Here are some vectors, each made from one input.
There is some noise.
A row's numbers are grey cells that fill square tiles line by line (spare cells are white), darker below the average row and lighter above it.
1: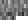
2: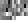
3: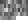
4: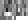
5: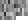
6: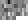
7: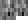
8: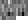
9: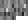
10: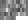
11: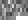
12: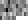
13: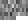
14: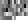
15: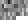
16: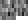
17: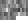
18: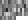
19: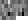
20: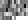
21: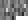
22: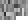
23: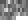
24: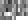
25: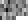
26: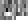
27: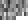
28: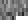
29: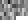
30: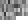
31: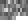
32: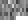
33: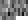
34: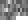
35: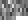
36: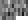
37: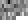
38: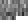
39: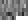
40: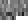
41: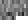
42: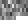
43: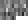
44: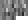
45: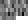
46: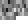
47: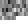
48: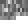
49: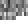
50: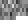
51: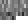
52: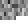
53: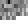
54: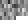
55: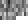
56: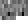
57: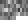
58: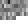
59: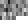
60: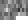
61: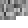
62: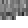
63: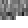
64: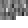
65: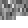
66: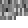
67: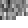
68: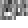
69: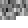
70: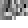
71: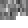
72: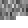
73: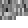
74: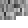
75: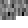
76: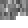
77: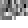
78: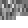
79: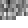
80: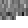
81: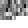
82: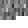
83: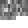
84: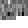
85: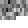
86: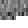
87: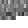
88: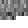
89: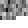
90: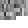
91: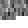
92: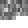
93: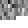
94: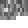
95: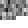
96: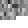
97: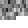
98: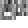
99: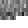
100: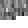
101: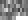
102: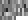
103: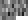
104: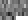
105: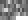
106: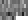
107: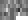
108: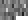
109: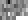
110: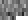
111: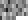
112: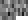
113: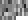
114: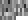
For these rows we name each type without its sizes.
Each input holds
either a point on a line, or three true/false values.
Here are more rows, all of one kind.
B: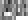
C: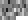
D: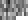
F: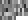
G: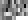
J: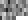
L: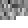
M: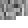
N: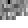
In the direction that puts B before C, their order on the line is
G, B, F, C, M, L, N, D, J.
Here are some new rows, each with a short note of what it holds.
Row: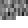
three true/false values
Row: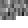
three true/false values
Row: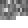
three true/false values
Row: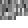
a point on a line
